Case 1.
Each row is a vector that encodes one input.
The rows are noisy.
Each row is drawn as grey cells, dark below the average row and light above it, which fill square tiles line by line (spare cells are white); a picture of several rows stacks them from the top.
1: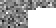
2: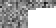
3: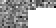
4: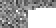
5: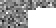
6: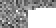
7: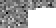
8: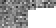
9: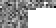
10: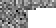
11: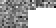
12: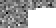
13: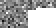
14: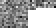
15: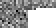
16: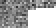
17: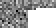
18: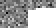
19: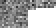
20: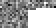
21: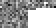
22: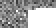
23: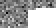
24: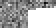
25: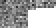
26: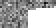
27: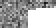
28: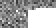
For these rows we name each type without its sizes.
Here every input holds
three true/false values.
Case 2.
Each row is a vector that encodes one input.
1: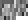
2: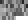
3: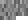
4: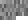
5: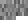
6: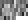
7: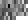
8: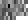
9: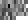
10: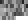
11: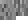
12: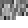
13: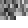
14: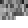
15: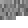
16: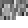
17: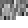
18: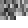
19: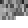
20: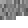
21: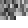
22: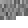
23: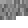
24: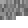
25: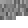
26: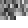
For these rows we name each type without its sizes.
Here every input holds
a point on a line.
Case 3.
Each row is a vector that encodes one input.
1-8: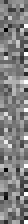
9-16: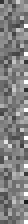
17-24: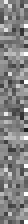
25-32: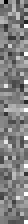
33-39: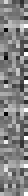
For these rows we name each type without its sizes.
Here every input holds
a point on a line.
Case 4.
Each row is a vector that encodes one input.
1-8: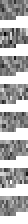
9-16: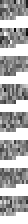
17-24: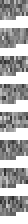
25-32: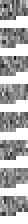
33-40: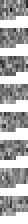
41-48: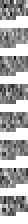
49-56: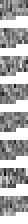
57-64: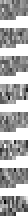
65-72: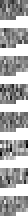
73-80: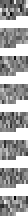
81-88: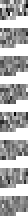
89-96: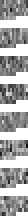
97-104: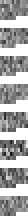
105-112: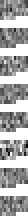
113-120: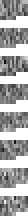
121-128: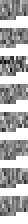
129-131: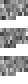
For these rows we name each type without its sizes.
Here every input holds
a point on a circle.
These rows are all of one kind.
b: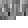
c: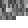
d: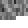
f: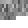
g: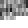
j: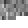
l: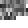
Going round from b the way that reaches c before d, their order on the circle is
b, j, g, c, d, l, f.
